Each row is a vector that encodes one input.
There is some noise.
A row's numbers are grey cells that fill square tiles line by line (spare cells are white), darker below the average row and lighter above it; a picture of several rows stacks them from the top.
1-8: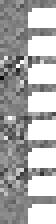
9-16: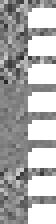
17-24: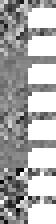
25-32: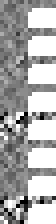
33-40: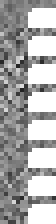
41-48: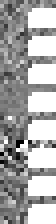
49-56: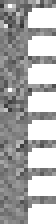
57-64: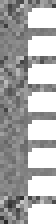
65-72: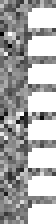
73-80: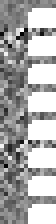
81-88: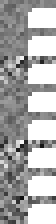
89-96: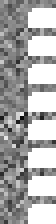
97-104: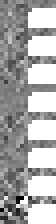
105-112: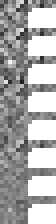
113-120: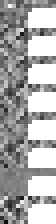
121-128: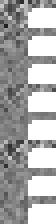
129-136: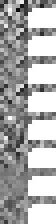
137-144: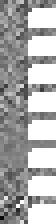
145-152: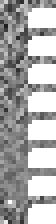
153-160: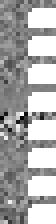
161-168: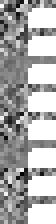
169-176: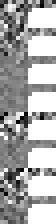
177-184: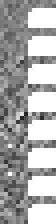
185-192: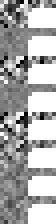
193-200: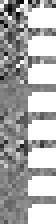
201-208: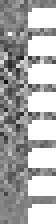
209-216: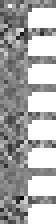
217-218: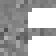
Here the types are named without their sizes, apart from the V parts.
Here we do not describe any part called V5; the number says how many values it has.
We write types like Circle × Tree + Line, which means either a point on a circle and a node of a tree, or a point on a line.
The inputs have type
List(Bool × V5) + Tree.
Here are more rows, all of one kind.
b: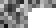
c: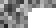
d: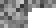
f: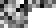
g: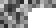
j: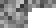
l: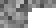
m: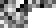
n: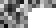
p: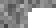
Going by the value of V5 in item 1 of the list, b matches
l, n and p.
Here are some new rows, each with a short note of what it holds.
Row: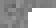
a list of three items
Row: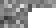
the empty list
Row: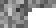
a list of one item
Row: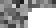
a node of a tree
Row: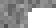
a list of three items
